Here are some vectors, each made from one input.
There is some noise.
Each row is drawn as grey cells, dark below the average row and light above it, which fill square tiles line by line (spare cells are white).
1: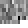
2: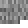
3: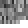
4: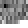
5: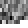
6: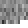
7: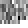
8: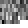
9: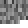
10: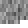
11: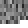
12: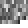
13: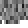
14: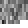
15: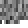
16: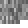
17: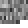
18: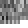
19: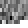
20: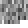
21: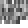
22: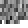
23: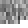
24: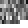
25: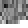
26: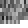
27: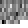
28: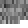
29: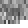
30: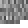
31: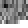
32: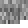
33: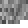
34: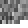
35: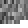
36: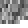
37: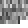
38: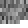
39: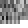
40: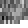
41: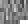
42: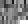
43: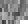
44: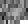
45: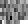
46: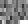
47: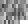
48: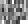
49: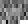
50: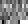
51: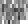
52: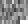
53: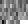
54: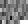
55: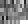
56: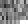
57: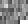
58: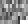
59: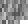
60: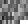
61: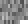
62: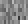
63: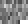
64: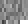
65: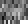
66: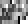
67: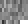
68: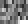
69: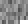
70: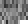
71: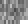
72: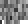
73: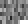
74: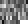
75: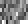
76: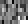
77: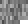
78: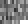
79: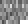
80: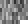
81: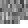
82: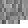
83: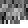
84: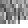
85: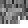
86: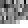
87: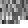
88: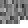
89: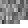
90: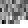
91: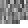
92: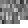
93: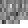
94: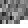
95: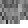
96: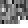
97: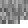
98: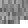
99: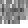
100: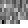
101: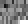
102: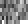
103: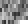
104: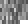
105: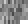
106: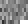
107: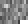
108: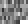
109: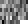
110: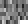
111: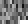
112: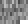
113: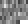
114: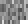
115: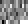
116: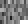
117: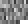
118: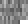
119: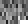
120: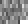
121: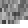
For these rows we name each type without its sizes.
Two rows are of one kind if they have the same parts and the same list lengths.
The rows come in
2 kinds.
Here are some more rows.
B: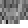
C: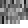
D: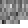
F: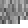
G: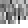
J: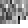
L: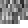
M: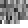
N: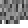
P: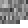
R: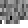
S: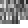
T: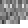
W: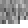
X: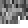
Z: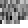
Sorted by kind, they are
B, C, M, N, R, X, Z
D, F, G, J, L, P, S, T, W

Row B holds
three true/false values.
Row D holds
a point on a circle.
